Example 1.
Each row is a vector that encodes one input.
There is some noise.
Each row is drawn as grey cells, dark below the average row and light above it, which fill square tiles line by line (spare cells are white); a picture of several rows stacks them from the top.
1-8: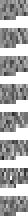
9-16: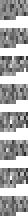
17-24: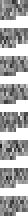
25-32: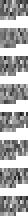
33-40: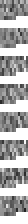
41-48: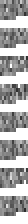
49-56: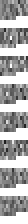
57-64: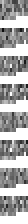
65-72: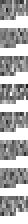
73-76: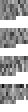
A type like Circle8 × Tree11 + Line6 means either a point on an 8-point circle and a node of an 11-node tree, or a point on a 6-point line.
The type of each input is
(Circle8 + Unit) × Tree9.
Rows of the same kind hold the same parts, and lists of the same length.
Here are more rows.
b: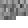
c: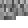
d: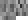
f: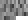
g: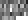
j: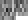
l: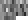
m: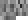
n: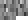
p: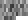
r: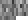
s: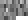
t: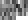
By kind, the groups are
b, c, d, f, l, m, n, p, r, s
g, j, t

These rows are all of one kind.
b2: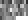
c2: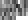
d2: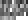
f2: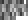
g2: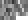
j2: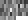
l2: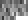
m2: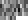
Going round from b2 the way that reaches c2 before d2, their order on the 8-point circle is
b2, f2, l2, g2, c2, m2, j2, d2.
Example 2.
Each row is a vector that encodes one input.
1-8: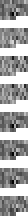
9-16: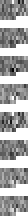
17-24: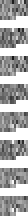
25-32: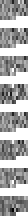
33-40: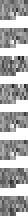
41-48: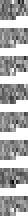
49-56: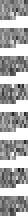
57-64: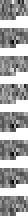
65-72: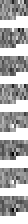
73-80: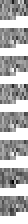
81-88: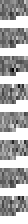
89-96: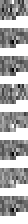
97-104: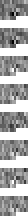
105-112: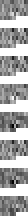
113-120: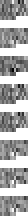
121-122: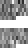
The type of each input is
Bool × Line4.
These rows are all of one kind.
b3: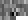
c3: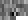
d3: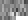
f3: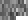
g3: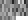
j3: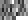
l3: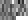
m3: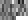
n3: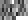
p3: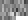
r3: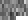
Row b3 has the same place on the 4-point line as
c3 and g3.
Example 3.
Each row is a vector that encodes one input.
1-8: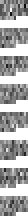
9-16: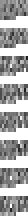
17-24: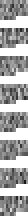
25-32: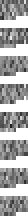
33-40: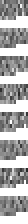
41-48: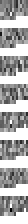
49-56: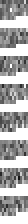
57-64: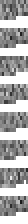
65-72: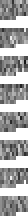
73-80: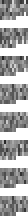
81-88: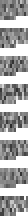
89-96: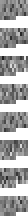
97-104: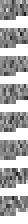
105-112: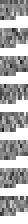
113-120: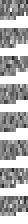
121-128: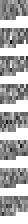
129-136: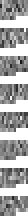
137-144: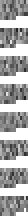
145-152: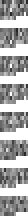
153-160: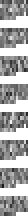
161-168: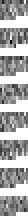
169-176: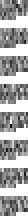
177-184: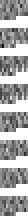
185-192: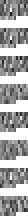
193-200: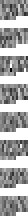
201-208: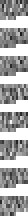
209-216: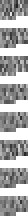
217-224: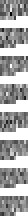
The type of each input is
(Circle8 + Unit) × Tree16.
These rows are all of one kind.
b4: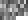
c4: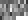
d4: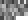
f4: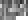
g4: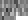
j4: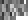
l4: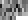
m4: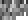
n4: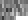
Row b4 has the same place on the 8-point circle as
c4, f4 and m4.
